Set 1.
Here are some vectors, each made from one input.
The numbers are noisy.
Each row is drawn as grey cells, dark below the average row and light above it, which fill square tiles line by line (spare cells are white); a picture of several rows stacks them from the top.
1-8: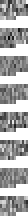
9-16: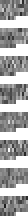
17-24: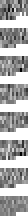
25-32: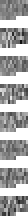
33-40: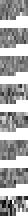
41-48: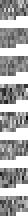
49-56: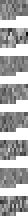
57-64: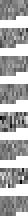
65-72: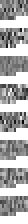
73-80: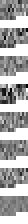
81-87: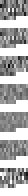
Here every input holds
a point on a 17-point circle.
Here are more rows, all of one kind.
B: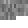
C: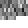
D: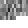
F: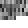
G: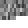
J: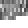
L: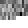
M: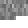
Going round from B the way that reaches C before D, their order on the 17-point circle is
B, L, F, G, C, J, M, D.
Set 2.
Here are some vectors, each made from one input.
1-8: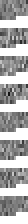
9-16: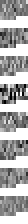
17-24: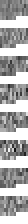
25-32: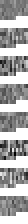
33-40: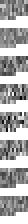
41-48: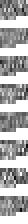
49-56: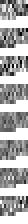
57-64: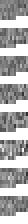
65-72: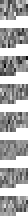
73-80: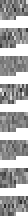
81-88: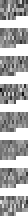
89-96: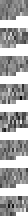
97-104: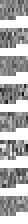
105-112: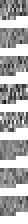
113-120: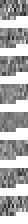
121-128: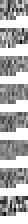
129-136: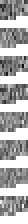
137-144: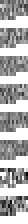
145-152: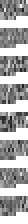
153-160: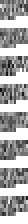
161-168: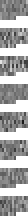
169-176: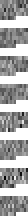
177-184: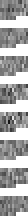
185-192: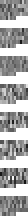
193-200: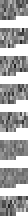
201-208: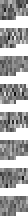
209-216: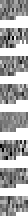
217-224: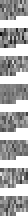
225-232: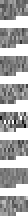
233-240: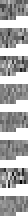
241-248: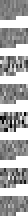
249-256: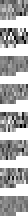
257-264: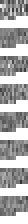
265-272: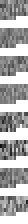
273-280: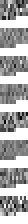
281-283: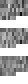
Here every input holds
a point on a 17-point circle.
